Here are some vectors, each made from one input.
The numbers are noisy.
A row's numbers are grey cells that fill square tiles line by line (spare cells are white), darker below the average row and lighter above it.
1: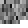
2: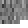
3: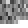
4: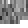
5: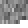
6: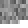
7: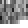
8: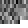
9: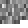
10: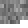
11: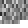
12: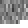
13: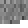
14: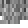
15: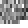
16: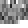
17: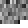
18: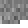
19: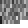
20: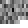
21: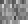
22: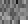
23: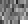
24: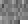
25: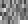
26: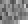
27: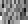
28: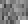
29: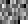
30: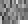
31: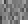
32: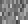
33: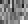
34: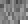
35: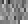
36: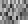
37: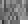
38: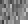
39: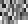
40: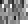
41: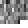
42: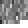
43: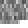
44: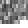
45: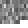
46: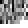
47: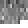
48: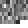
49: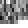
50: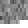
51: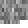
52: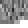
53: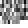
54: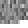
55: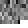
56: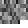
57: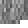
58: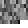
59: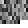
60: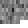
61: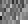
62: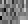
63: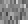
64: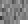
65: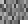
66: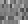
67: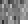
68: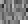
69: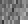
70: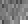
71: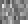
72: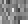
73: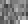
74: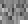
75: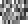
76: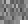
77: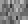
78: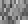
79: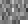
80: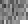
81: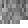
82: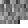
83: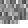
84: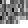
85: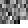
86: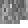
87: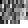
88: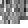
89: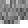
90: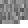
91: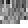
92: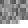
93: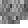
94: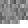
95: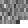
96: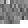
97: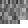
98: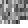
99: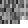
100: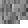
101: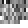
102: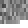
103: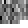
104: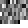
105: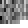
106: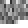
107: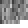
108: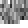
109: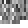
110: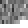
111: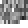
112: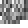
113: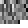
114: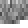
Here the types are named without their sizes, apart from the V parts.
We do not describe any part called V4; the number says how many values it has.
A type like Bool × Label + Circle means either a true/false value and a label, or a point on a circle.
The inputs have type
Bool × Bool × Bool × Bool × (Line + V4).
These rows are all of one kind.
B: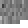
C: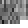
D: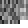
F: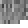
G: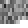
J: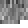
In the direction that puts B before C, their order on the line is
J, F, G, B, D, C.
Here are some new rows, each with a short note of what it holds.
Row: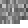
four true/false values and a value of V4
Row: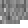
a point on a line and four true/false values
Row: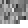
four true/false values and a value of V4
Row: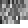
four true/false values and a value of V4
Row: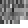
a point on a line and four true/false values
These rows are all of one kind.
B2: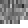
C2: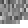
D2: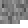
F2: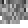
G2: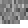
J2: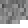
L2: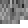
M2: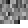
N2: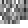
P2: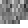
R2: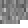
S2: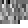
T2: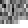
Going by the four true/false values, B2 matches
D2, M2 and T2.
